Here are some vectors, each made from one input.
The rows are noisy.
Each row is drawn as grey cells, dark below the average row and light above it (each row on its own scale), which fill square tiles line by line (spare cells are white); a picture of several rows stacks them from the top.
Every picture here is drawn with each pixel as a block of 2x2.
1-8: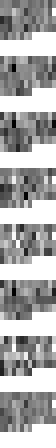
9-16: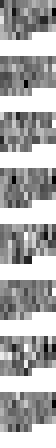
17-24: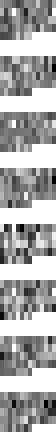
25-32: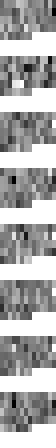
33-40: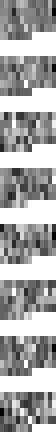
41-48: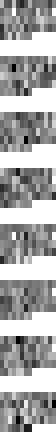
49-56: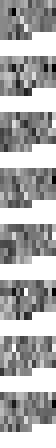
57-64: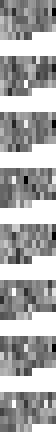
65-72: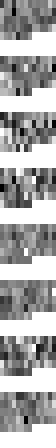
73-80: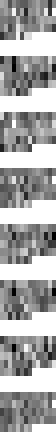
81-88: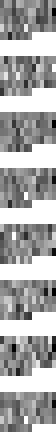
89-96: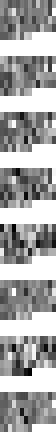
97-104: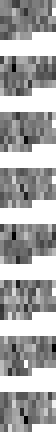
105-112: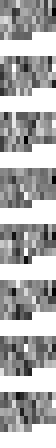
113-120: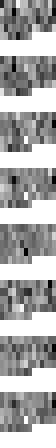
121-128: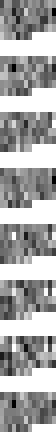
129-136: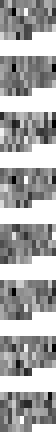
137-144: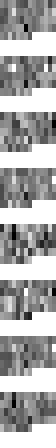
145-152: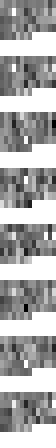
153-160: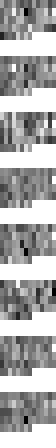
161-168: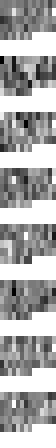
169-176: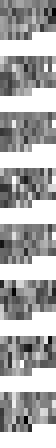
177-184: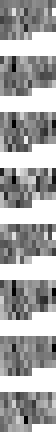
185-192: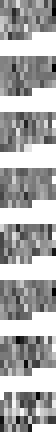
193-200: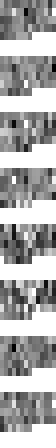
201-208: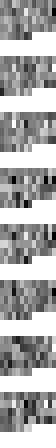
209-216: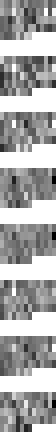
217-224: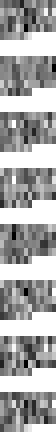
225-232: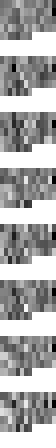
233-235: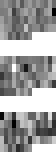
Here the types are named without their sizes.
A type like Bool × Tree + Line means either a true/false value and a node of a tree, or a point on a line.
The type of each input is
Bool × List(Circle).
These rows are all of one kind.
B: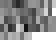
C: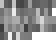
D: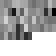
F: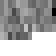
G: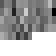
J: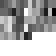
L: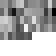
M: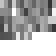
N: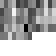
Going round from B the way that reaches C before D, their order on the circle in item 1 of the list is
B, N, J, C, D, L, M, F, G.
